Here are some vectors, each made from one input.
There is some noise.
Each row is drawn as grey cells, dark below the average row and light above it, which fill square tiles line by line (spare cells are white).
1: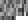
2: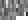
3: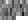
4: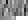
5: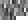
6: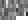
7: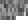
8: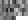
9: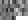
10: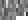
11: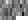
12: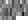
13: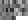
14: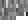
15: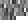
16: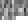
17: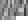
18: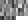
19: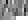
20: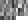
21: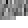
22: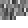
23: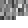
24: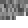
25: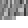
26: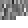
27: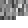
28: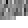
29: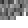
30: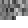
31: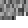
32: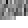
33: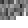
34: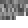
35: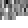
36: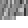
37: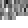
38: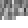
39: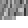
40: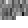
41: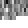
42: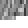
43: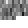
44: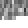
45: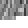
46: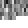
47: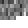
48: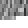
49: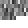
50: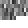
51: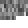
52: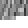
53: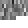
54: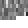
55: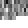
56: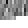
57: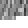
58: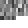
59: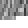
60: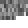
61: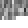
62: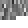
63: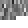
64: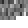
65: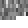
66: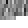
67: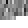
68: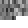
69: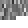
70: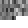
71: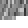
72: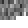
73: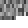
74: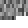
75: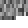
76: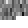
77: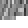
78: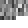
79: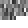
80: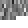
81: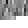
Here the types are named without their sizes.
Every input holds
either a point on a circle, or a point on a line.
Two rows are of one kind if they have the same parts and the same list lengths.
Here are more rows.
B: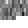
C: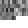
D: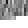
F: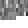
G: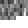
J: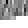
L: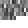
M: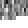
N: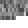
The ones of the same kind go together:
B, C, F, G, L, N
D, J, M

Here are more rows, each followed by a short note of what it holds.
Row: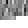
a point on a line
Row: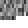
a point on a circle
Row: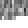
a point on a line
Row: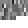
a point on a circle
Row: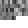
a point on a circle
